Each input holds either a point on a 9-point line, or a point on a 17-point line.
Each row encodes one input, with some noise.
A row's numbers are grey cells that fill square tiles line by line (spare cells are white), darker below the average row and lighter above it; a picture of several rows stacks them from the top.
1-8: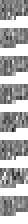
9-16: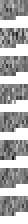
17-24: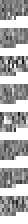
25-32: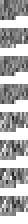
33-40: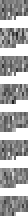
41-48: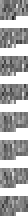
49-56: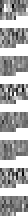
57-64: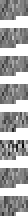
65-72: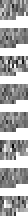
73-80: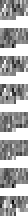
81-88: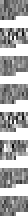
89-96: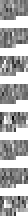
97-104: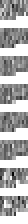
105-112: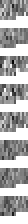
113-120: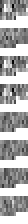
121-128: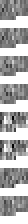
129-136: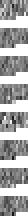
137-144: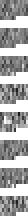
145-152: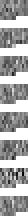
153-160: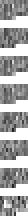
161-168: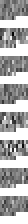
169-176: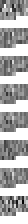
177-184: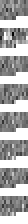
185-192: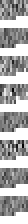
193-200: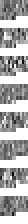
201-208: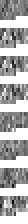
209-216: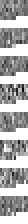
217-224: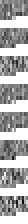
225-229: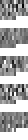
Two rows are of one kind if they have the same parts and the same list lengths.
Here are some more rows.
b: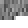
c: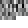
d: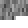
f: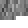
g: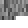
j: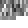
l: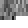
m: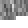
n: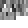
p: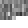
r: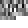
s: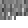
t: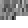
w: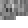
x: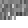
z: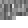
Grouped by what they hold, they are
b, d, f, g, l, m, p, s, t, w, x, z
c, j, n, r

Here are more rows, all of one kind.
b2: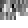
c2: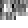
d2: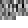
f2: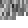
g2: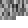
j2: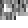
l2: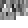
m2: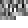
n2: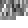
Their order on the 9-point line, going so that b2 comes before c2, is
m2, d2, g2, f2, n2, l2, b2, c2, j2.
